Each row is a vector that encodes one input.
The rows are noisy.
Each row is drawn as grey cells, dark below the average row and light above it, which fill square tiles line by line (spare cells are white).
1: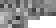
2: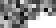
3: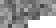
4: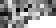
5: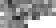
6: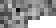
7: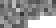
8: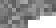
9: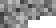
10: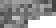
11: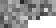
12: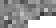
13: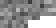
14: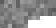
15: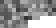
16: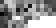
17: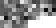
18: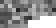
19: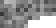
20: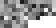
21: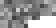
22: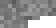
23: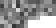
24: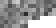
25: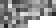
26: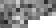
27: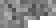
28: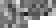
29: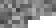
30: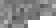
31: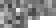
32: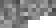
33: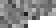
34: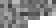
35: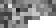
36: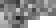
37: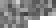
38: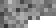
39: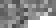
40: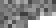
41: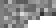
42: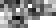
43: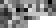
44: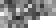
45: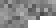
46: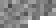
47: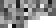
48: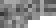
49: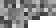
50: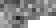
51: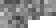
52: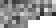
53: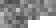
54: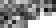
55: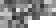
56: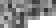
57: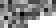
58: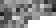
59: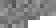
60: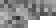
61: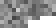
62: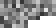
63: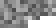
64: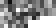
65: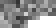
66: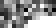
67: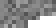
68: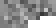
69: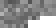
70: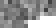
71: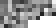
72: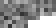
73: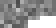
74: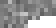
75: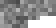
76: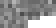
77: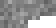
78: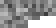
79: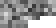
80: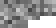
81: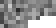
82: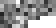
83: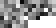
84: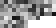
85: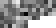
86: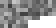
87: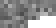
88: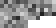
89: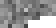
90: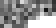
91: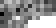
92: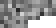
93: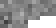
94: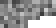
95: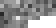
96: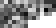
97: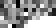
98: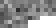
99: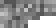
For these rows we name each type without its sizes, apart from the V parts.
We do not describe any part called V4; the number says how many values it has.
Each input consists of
a true/false value, together with a list of items, each either a point on a line, or a value of V4.
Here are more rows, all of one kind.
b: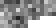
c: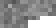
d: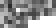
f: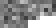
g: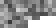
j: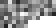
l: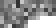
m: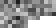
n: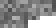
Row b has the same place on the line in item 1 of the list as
g and n.
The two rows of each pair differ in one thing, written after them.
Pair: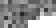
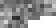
the place on the line in item 2 of the list
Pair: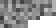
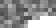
the place on the line in item 2 of the list
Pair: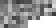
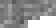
the value of V4 in item 1 of the list
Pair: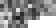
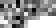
the true/false value
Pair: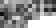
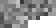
the value of V4 in item 1 of the list
